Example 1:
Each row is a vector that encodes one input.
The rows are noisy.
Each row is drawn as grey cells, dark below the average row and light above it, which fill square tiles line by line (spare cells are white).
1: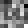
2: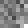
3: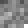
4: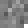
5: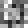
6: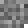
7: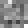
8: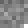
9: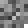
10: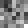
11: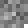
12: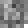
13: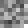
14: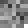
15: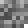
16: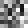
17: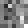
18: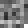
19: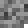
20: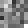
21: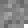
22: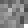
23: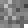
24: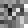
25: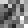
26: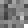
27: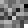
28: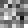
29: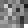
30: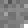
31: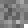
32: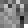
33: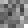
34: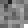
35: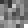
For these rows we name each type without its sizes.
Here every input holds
a point on a line, together with either a fixed value, or three true/false values.
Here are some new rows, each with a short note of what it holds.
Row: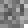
a point on a line and three true/false values
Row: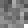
a point on a line and three true/false values
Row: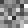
a point on a line and three true/false values
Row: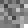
a point on a line and three true/false values
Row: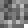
a point on a line
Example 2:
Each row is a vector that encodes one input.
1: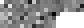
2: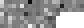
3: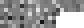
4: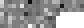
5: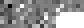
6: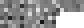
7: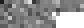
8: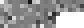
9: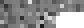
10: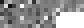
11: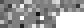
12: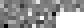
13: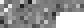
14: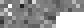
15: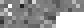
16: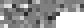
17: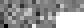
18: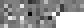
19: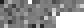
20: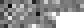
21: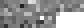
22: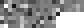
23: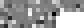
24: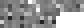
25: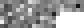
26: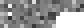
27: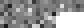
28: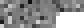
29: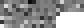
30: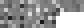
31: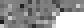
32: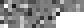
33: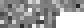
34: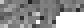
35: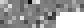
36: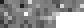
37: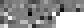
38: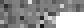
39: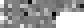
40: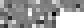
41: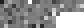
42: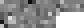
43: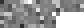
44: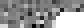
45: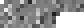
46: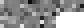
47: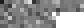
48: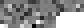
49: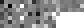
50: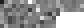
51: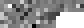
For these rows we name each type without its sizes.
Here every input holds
a label and four true/false values.
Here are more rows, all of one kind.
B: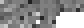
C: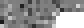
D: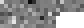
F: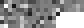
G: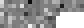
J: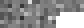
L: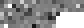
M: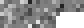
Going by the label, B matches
D and J.
